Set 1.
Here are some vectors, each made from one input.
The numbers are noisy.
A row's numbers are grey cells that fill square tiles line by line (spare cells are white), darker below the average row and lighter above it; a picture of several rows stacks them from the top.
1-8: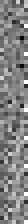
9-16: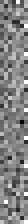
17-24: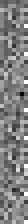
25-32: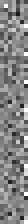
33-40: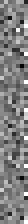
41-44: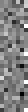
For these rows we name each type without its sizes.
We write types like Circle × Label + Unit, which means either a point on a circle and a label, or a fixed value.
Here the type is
Label.
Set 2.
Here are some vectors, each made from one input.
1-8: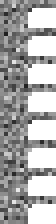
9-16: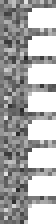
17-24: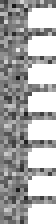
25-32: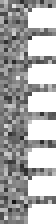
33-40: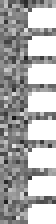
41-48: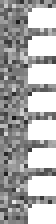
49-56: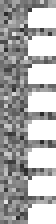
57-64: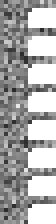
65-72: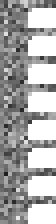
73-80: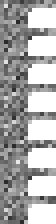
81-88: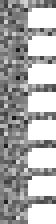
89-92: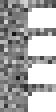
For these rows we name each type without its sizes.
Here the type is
Bool × Bool × Bool × Bool.
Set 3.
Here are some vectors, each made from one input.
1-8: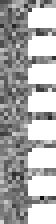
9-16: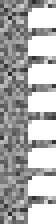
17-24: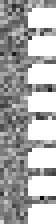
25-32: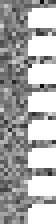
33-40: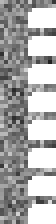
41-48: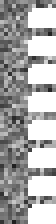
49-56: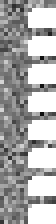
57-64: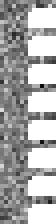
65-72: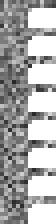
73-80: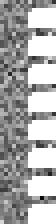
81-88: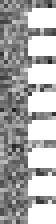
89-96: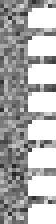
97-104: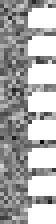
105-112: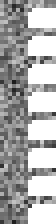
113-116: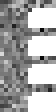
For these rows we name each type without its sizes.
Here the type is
Label.
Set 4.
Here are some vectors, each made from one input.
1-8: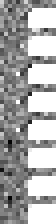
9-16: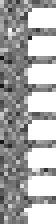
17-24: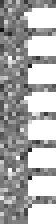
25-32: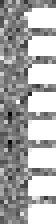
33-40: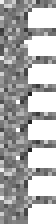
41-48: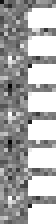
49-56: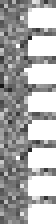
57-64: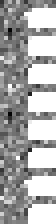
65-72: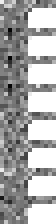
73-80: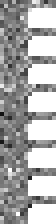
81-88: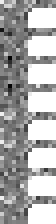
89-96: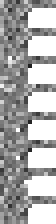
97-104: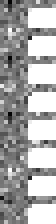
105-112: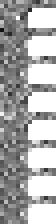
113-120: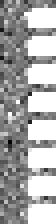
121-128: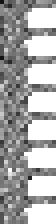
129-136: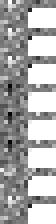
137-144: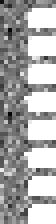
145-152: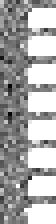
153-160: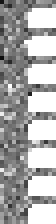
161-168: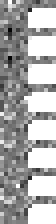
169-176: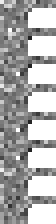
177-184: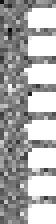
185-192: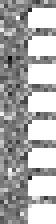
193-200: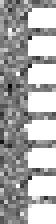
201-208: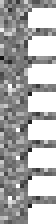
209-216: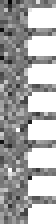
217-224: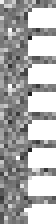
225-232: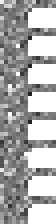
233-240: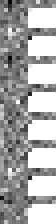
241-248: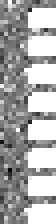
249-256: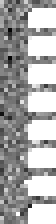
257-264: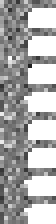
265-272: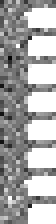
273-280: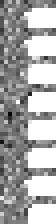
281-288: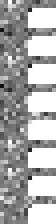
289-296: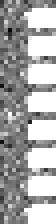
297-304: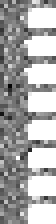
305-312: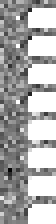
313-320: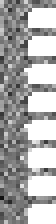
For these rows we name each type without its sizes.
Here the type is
Bool × Bool × Bool.
